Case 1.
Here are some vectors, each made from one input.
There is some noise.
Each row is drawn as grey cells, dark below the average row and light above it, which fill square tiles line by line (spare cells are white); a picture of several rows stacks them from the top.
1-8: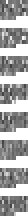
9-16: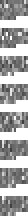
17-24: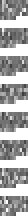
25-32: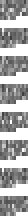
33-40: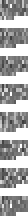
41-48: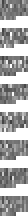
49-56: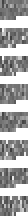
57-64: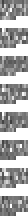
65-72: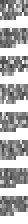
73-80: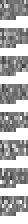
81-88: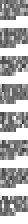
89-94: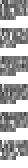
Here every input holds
four true/false values.
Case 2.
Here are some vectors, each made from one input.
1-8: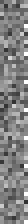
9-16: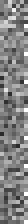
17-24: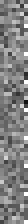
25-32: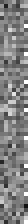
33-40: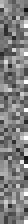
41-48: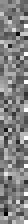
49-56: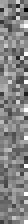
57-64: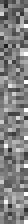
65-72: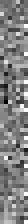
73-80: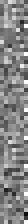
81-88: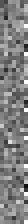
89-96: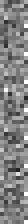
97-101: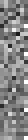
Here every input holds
one of 10 labels.
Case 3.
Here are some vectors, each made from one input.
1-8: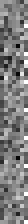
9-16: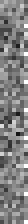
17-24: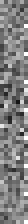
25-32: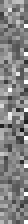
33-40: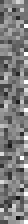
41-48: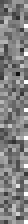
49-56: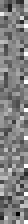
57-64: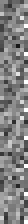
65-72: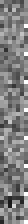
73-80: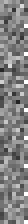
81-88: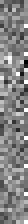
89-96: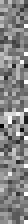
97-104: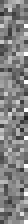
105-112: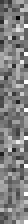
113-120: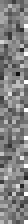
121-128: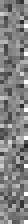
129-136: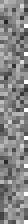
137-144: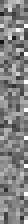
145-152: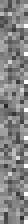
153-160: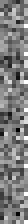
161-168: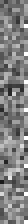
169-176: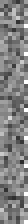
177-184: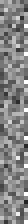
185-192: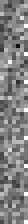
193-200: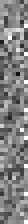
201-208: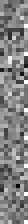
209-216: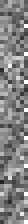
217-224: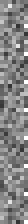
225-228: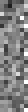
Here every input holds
a point on an 11-point circle.
